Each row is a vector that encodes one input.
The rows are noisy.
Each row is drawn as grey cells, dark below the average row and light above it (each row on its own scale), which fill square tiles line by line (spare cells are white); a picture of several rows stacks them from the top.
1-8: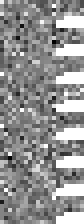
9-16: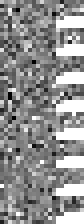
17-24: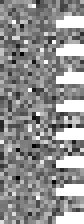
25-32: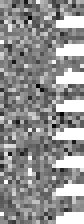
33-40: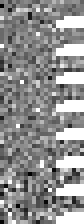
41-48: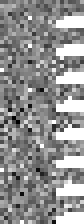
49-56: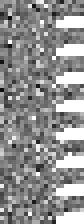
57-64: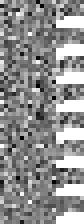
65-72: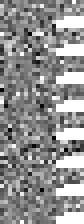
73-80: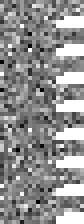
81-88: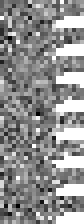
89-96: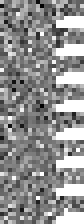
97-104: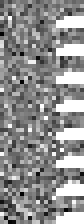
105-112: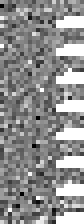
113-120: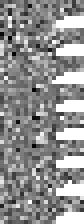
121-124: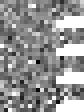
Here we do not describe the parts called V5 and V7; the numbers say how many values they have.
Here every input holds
a value of V7, together with either a point on a 9-point line, or a true/false value and a value of V5.
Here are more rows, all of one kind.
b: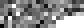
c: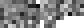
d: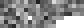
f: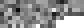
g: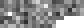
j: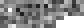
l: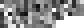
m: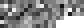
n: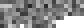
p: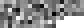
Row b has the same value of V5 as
j, l and p.
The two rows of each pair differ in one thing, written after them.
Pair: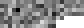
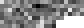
the value of V5
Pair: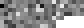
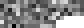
the value of V5
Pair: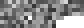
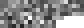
the value of V5
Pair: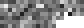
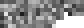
the value of V7
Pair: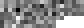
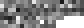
the true/false value
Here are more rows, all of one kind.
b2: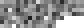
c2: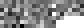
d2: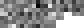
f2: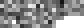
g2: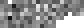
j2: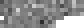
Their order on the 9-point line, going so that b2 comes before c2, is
b2, f2, j2, d2, c2, g2.
